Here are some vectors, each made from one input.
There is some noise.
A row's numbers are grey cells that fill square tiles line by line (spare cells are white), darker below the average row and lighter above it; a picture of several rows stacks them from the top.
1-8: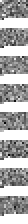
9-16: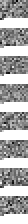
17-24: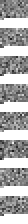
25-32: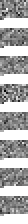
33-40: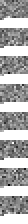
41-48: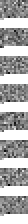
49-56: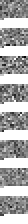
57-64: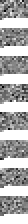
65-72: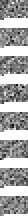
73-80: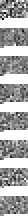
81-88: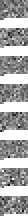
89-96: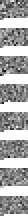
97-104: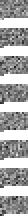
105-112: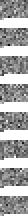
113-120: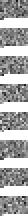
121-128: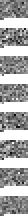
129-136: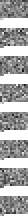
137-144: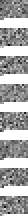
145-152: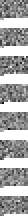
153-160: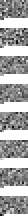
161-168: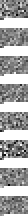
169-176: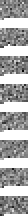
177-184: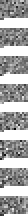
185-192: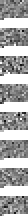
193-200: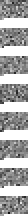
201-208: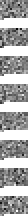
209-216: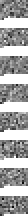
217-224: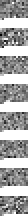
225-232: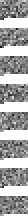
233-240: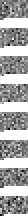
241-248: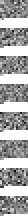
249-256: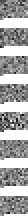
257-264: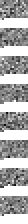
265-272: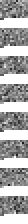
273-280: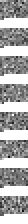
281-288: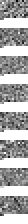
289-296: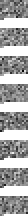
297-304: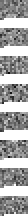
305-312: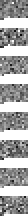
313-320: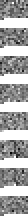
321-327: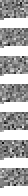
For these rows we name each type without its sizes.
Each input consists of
a node of a tree, together with either a point on a circle, or a point on a line.
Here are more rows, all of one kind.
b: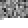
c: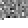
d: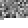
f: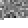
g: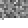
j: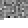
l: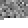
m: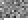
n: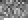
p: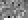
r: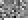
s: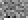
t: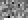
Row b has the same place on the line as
c, p and r.
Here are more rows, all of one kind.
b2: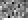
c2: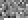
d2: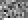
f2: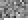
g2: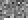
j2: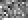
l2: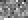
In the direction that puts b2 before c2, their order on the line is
b2, d2, l2, c2, f2, g2, j2.
